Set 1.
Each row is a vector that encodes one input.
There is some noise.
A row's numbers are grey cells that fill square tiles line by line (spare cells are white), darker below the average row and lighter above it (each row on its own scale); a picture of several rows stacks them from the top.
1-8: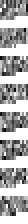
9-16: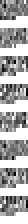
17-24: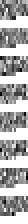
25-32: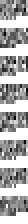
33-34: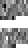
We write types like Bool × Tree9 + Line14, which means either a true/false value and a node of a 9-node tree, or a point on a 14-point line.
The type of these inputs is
Tree7.
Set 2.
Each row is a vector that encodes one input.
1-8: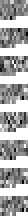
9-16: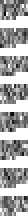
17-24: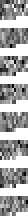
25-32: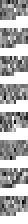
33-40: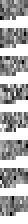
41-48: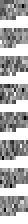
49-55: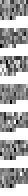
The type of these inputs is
Label10.
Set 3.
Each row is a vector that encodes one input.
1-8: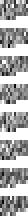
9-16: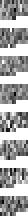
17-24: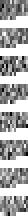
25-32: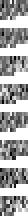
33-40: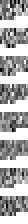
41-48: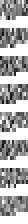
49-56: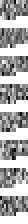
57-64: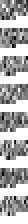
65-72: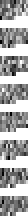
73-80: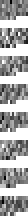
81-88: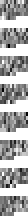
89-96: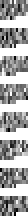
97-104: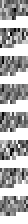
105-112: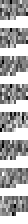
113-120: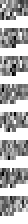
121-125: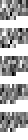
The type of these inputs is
Label8.
